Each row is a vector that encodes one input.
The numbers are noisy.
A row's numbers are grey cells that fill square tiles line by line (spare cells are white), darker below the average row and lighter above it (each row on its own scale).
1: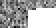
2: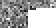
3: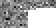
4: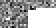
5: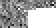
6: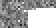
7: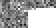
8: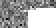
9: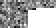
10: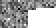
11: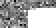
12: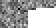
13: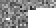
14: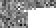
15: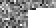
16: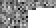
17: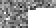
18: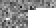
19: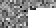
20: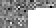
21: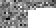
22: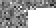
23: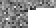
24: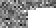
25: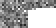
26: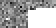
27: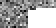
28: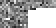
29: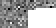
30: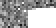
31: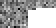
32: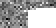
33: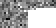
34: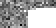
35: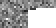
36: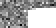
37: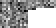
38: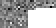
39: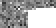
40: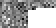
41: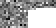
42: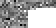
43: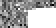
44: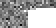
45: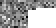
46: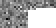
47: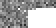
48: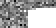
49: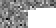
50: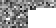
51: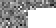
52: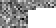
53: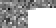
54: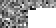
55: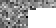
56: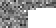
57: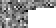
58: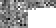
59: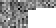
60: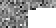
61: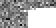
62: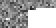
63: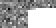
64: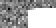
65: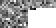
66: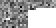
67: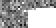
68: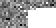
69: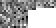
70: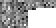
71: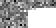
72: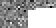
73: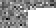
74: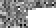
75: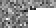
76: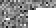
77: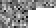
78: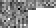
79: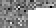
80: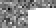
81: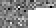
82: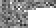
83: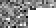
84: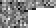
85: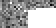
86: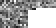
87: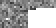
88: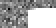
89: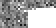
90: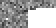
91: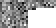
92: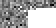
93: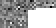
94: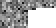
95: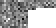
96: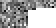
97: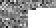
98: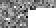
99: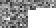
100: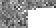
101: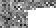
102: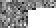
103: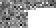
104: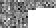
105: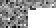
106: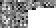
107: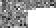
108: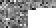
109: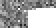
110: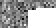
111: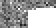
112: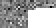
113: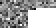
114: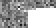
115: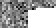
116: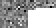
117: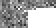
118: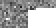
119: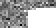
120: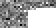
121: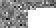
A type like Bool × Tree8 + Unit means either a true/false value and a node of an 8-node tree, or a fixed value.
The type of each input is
Bool × List2(Label4 × Line5).
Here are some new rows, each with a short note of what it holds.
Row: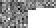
a true/false value, together with a list of one item
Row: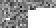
a true/false value, together with a list of two items
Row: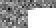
a true/false value, together with the empty list
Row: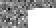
a true/false value, together with the empty list
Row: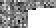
a true/false value, together with a list of one item
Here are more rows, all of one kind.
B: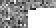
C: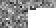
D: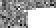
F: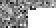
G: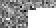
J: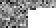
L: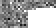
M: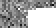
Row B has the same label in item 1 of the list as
C and M.
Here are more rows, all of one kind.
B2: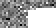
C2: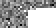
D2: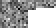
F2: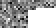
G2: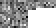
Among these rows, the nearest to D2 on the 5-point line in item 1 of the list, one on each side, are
B2 and F2.
